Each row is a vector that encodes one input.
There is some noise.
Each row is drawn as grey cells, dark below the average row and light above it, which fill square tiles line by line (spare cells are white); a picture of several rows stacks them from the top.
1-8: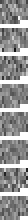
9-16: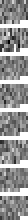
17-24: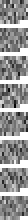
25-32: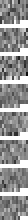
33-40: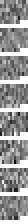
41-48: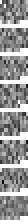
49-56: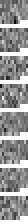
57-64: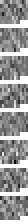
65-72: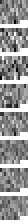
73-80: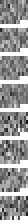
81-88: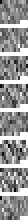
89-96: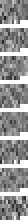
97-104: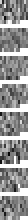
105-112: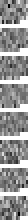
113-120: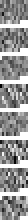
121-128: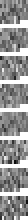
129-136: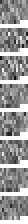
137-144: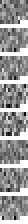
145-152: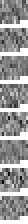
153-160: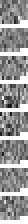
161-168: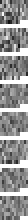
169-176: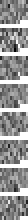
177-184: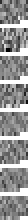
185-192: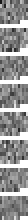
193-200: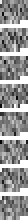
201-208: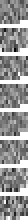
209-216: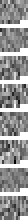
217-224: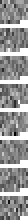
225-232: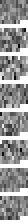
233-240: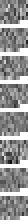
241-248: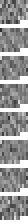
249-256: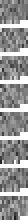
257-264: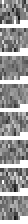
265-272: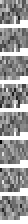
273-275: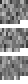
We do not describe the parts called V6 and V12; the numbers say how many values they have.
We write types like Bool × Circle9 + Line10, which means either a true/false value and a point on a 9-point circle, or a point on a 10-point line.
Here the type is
Bool × Circle10 + V6 × V12.
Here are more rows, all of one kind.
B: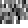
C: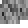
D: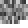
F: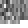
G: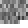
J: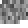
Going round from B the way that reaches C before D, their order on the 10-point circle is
B, J, C, F, G, D.
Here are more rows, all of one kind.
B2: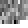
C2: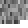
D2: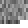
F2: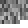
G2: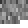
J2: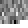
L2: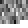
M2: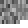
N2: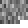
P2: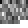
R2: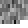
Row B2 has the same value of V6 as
J2 and L2.
